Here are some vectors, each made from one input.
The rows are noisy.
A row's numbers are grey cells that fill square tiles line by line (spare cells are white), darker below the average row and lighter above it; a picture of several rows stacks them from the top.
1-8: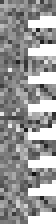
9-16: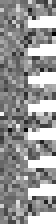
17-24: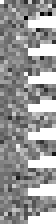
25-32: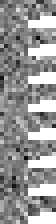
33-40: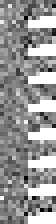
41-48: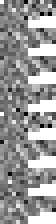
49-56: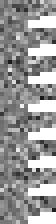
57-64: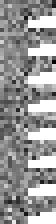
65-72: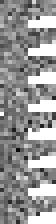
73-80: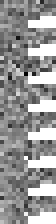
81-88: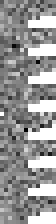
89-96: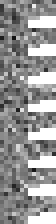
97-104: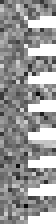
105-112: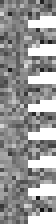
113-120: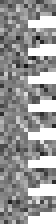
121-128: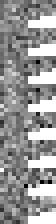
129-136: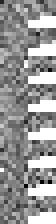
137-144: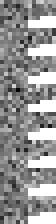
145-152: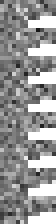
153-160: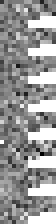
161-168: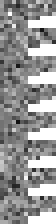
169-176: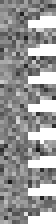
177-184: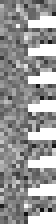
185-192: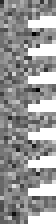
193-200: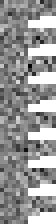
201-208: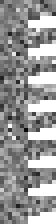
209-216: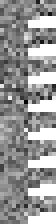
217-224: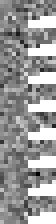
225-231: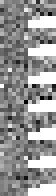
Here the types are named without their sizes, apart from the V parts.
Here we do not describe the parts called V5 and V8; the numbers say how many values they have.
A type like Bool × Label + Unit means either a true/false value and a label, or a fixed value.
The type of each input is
(Bool × Bool × Bool × Bool × Bool × V5 × V8 + Label) × Tree.
